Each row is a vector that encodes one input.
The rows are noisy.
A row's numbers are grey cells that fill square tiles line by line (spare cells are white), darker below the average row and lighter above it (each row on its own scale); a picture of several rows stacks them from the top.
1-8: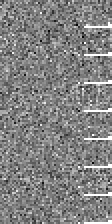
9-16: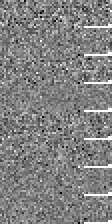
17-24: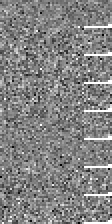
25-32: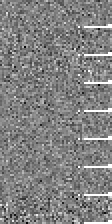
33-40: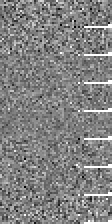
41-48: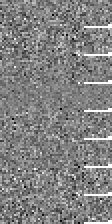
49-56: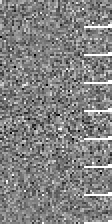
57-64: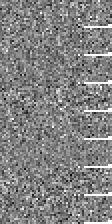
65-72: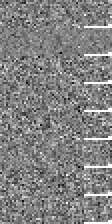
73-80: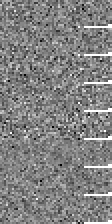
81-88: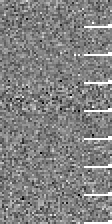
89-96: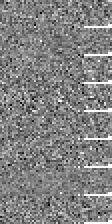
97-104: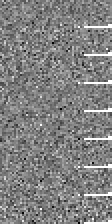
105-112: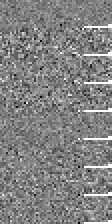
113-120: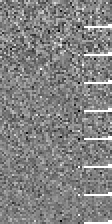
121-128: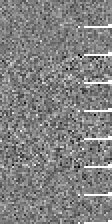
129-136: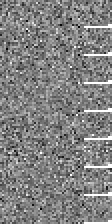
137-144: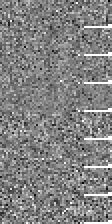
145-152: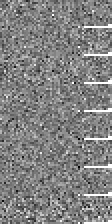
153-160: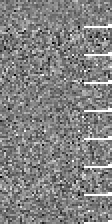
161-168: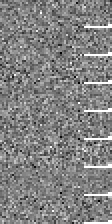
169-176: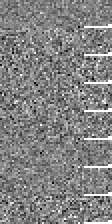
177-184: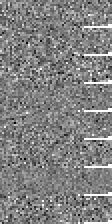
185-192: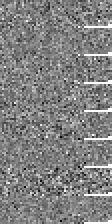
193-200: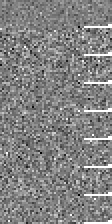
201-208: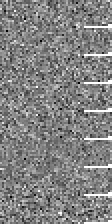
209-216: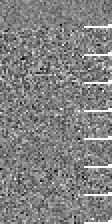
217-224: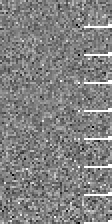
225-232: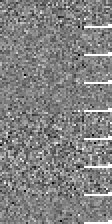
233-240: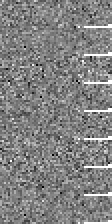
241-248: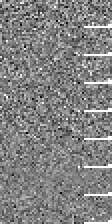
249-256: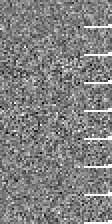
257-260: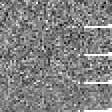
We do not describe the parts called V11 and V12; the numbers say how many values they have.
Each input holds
a true/false value and a value of V12, together with either a node of a 13-node tree, or a value of V11.
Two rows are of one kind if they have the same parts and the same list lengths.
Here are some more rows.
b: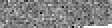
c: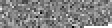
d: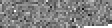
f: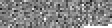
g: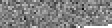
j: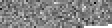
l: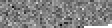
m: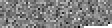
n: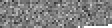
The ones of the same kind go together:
b, c, d, g, n
f, j, l, m

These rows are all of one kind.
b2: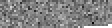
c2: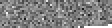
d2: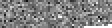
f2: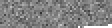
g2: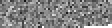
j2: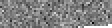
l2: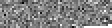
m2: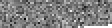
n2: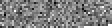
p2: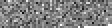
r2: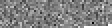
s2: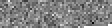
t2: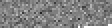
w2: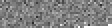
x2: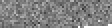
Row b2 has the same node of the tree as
j2, p2, r2 and s2.
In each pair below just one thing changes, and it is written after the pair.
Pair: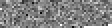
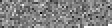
the node of the tree
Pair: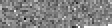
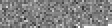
the true/false value
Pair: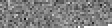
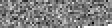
the true/false value
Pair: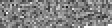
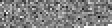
the true/false value
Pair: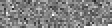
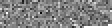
the node of the tree
